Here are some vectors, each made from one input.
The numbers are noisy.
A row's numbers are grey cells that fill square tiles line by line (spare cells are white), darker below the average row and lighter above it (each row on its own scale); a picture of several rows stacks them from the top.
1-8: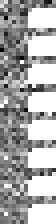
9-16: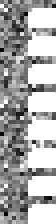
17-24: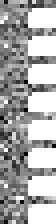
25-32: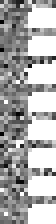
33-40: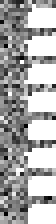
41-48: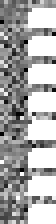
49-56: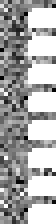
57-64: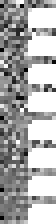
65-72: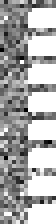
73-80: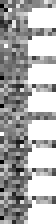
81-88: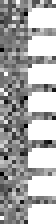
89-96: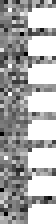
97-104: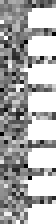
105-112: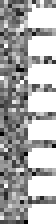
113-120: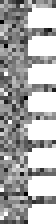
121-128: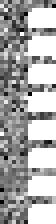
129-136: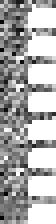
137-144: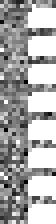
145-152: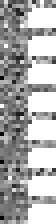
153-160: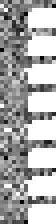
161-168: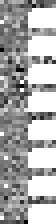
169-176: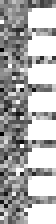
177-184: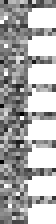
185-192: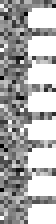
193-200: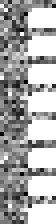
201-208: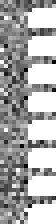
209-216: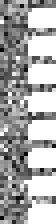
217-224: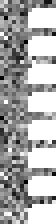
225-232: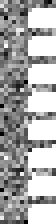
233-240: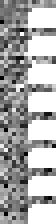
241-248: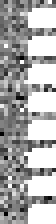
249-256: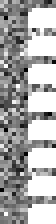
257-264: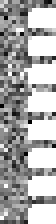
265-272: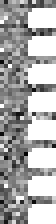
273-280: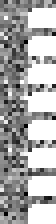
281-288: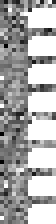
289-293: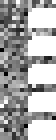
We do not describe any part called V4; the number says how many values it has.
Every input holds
a list of up to two items, each a true/false value and a value of V4.
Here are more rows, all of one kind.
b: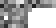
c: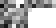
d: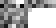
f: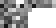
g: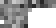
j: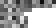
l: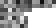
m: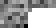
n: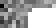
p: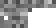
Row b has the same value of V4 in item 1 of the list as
c, d, f and n.
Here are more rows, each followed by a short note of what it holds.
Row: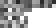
a list of two items
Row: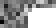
the empty list
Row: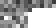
a list of two items
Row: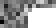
the empty list
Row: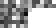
a list of one item
